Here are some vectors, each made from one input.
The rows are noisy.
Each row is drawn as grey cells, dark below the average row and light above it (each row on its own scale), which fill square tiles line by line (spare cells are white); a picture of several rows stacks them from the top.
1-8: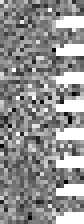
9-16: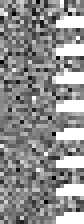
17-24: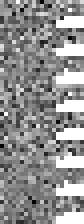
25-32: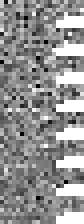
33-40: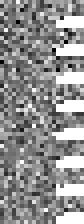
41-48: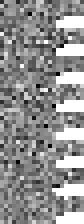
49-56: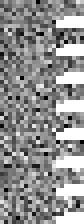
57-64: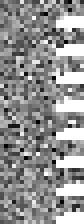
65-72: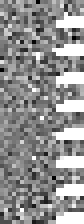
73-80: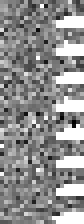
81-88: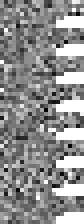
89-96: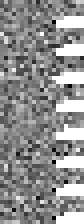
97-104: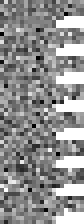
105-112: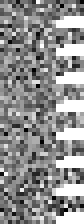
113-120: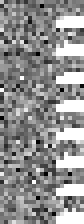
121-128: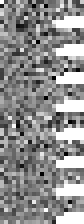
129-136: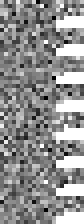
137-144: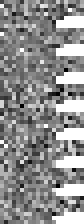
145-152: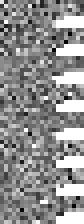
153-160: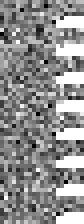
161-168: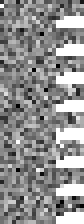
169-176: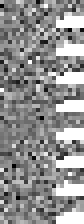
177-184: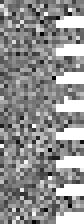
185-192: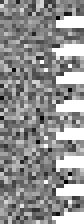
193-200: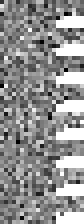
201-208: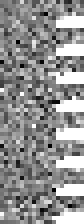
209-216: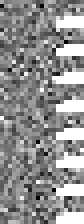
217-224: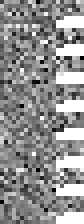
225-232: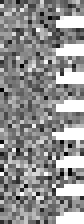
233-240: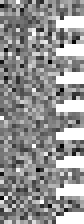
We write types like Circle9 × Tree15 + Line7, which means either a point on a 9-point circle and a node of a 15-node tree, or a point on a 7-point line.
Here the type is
Bool × Bool × Bool × Label12 × Line20.
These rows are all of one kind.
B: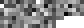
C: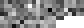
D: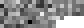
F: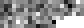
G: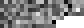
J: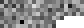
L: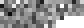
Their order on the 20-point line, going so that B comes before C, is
B, J, G, C, L, D, F.
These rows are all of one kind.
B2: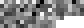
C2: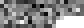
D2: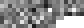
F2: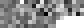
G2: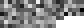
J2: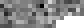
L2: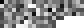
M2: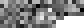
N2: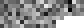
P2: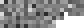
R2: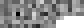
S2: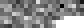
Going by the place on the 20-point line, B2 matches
D2 and G2.
